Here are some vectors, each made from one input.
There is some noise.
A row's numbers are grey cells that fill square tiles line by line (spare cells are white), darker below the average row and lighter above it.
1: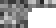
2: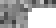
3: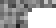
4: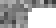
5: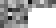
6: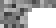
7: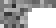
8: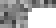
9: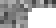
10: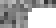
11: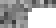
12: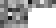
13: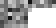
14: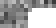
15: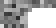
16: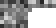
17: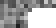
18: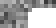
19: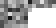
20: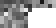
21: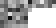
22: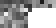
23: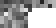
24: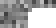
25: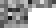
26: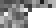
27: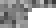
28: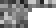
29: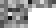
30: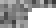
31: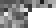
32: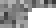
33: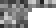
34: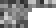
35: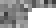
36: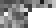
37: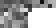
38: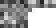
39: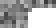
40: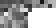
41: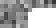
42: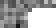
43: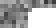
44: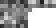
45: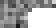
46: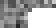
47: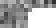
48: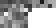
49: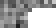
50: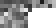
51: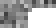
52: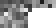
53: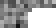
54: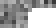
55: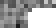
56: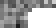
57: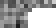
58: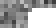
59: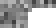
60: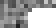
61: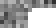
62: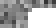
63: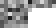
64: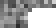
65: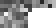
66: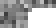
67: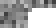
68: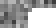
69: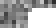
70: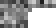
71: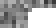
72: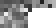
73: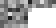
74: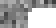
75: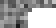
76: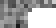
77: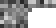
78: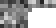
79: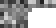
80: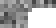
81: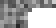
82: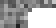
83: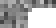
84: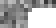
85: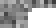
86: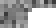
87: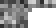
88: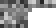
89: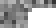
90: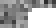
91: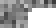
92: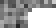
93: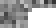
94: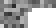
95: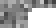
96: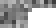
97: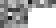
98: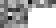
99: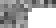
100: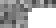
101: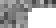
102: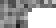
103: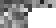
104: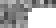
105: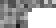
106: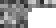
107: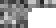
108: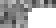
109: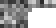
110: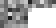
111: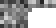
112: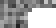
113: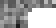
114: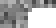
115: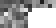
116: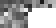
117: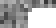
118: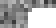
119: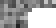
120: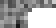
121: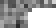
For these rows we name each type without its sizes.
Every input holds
a point on a line.
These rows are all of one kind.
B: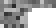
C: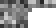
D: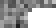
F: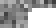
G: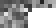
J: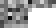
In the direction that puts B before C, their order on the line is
J, F, B, D, C, G.
